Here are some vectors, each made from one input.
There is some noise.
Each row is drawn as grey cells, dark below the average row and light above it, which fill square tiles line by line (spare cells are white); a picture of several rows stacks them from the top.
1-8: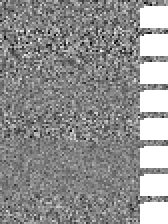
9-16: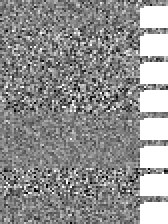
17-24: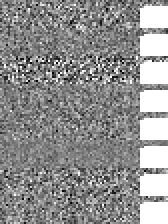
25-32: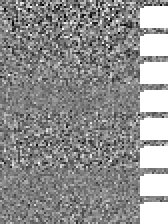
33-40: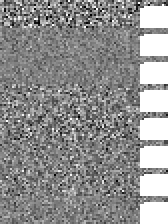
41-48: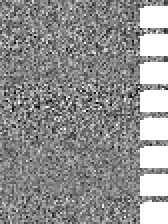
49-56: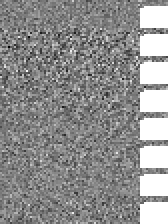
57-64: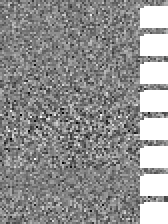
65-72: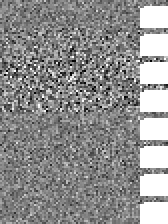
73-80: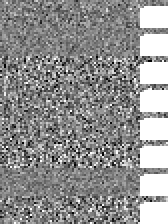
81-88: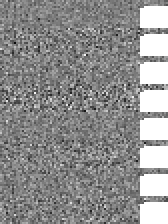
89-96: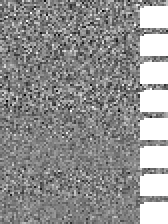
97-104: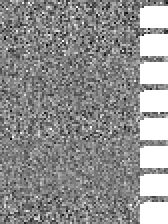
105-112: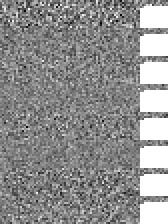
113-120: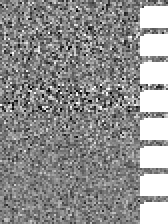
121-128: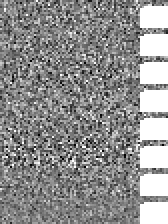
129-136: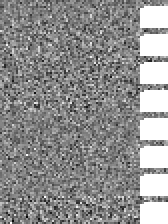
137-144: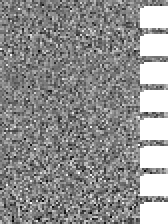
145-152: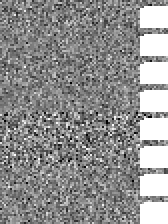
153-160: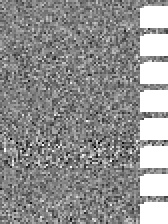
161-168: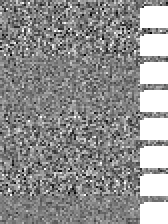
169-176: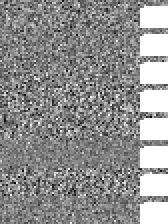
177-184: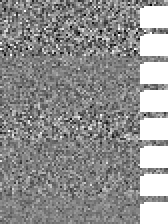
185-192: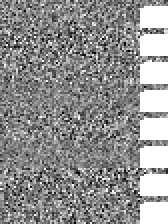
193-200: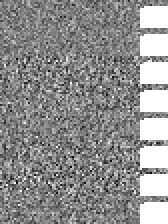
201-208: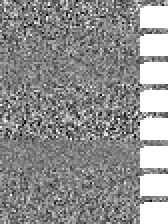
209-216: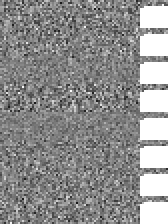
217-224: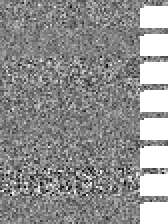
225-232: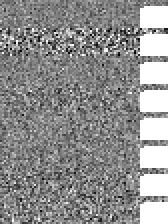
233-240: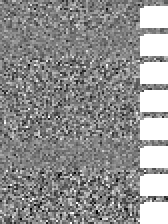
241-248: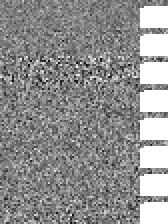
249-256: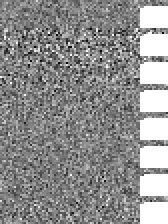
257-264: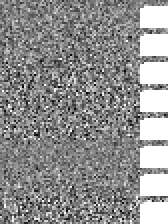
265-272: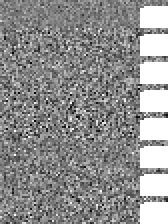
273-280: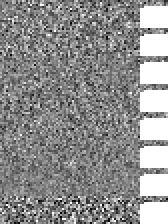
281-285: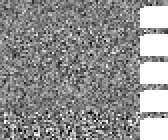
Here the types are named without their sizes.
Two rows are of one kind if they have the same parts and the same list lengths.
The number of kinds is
2.
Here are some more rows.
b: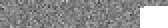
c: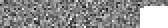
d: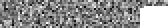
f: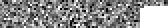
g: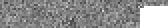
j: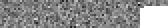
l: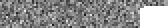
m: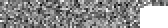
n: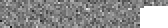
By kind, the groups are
b, c, g, m
d, f, j, l, n

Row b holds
a point on a circle and three labels.
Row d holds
a point on a circle, a label and a point on a line.
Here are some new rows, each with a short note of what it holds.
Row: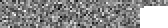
a point on a circle and three labels
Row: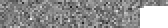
a point on a circle and three labels
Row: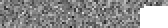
a point on a circle, a label and a point on a line
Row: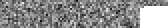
a point on a circle and three labels
